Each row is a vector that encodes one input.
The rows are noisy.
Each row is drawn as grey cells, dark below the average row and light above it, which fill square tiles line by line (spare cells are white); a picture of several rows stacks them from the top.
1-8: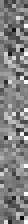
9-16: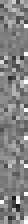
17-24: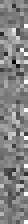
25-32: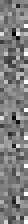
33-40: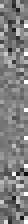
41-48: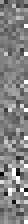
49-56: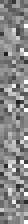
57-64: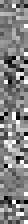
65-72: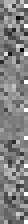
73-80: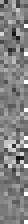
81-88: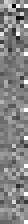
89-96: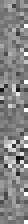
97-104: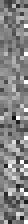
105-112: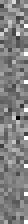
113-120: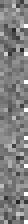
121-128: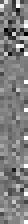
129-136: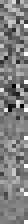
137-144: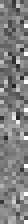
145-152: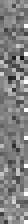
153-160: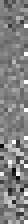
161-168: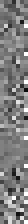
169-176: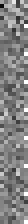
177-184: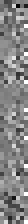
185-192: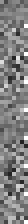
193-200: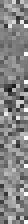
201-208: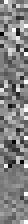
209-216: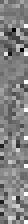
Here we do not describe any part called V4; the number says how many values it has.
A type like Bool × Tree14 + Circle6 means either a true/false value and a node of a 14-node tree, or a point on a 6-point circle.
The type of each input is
Bool × (Line6 + List2(V4)) + Line5.
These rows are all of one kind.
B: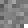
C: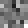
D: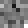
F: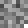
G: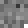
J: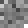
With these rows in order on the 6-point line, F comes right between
C and D.
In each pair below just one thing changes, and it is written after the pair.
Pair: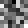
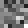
the true/false value
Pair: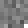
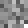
the true/false value
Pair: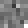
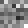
the true/false value
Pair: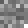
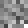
the value of V4 in item 1 of the list
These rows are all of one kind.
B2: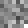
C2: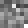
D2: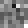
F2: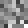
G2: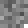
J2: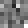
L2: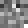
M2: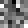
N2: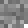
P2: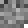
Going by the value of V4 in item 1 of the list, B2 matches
D2 and L2.
